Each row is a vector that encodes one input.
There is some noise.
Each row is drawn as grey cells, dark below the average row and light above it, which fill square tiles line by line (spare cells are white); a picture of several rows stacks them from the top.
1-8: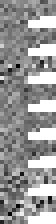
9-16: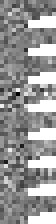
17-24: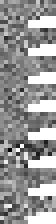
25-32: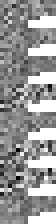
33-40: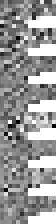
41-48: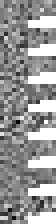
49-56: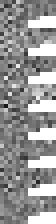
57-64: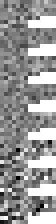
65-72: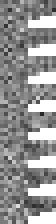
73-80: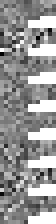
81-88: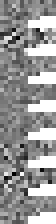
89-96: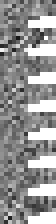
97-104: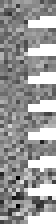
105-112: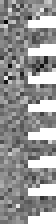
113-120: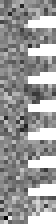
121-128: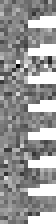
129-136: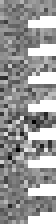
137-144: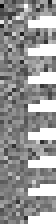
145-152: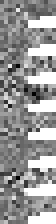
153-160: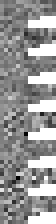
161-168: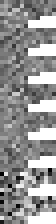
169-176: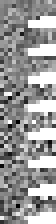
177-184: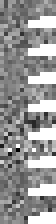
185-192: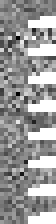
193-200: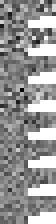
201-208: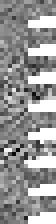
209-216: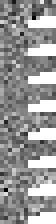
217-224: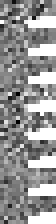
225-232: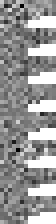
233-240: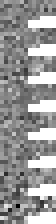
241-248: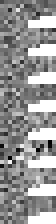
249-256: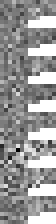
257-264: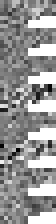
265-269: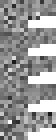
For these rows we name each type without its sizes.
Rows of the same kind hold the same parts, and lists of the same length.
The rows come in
3 kinds.
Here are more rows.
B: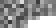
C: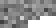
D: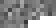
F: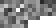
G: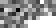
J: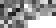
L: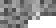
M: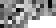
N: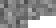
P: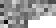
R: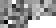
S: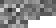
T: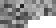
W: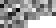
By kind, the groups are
B, C, D, F, L, N, R, S, T
G, J, M, W
P

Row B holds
five true/false values.
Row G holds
a node of each of two trees.
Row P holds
a fixed value.
